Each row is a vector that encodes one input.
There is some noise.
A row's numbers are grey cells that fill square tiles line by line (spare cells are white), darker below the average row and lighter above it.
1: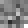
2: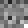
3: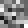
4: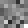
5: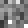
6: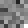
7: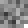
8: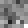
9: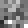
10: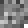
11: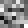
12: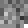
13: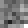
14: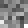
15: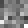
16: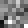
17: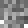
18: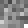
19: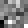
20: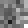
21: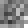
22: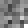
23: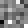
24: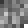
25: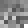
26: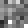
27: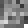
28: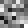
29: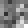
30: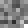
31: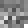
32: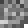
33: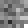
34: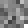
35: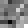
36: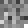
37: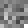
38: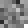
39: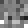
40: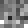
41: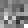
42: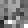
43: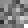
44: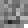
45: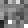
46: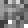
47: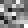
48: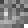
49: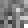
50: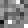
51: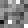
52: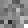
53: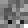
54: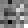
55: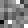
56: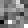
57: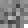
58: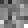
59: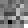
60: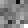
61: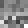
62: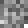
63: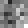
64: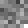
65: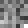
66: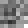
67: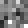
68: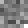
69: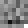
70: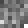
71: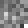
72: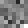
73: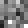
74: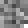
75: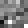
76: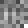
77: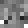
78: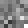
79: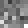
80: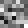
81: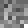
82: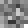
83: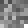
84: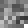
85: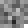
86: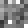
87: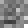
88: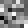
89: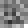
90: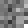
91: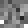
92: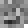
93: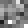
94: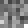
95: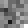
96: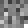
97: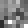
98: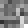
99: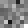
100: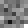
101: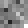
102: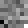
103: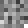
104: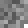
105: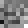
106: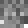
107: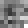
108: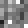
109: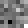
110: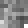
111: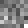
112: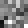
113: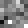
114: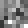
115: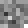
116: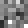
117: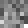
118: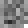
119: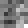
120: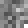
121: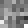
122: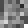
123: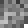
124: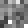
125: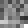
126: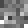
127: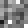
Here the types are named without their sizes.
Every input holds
a list of points on a line.
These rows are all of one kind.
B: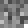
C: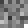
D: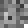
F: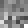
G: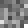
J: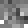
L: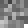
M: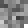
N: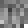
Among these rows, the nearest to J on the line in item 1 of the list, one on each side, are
B and F.
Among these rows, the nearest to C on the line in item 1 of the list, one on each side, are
B and D.
